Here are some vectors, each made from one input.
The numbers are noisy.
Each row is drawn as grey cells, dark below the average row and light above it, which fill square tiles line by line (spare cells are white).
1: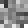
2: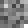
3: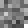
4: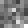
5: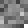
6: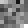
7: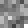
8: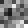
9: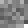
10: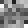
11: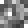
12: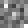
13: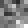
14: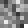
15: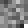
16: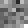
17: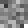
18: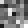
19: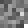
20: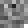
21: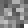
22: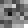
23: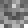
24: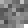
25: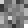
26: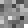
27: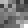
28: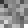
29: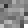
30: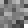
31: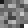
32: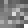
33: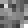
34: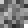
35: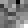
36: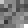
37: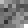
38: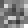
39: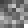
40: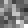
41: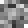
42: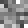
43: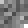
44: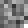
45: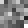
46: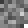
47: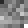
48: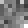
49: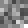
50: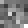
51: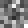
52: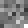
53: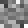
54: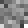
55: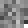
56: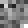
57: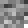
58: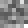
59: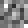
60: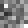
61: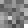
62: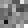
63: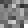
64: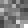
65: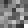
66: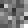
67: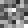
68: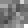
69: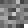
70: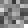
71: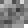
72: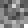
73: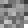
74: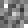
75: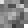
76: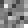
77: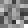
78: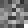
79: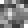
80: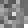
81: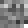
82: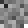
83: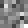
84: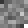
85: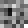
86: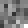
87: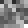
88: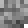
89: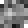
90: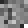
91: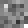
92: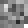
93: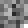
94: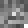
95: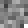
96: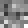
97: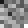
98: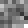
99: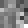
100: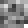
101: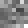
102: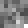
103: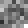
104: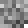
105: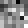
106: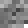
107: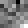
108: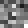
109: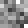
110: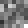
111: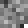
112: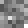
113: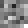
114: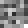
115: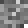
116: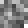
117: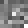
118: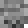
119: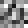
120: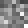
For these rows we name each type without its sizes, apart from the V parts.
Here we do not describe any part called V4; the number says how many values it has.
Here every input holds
a point on a circle, together with either a point on a line, or a list of values of V4.
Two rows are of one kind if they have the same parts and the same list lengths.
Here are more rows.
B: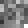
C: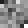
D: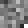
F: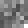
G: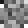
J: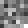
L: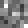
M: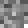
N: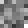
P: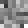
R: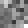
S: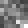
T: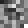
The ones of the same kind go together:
B, C, D, F, J, N, P
G
L, M, R, S
T

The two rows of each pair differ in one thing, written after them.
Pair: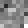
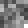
the place on the circle
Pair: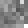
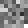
the place on the circle
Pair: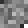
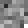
the place on the circle
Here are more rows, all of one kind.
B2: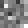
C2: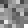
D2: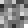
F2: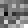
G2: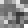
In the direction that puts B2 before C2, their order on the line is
G2, F2, B2, D2, C2.
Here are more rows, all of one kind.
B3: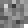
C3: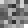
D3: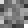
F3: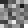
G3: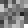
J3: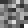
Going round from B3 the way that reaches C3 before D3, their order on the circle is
B3, C3, G3, F3, J3, D3.
